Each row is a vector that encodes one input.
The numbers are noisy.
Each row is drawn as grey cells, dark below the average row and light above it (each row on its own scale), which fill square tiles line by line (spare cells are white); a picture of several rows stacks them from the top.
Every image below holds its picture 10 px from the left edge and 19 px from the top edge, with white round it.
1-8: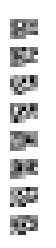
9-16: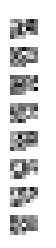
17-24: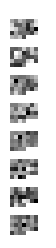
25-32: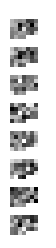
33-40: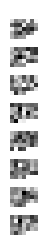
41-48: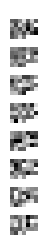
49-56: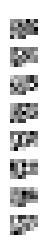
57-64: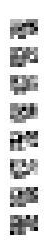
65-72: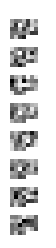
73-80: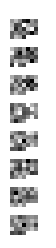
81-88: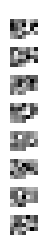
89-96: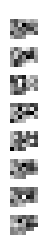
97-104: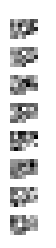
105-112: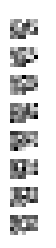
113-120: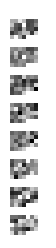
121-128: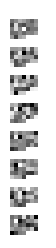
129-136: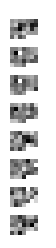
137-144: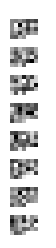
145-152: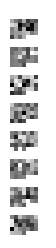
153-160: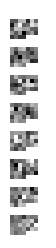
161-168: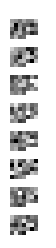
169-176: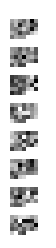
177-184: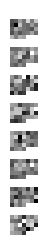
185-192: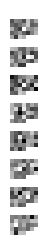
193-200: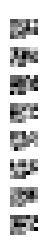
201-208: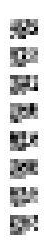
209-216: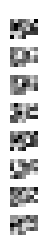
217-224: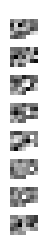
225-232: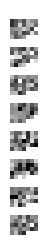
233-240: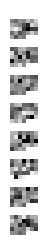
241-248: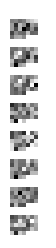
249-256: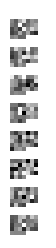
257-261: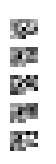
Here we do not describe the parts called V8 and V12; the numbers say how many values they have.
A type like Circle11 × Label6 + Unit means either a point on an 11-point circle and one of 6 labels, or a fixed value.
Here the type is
Label9 + Line5 × V12 + Tree10 × V8.
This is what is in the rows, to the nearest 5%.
About 25% of them hold one of 9 labels. About 35% of them hold a point on a 5-point line and a value of V12. The rest hold a node of a 10-node tree and a value of V8.
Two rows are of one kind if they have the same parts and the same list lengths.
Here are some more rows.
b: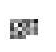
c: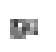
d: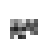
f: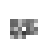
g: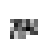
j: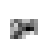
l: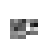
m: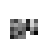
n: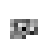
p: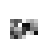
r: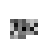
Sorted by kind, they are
b, f, m
c, l, n
d, g, j, p, r

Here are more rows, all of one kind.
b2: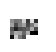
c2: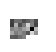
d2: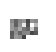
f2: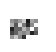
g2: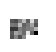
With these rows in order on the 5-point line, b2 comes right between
c2 and g2.
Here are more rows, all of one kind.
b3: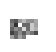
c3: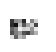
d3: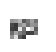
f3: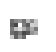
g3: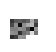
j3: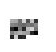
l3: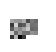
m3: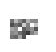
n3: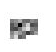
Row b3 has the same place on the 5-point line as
c3 and f3.
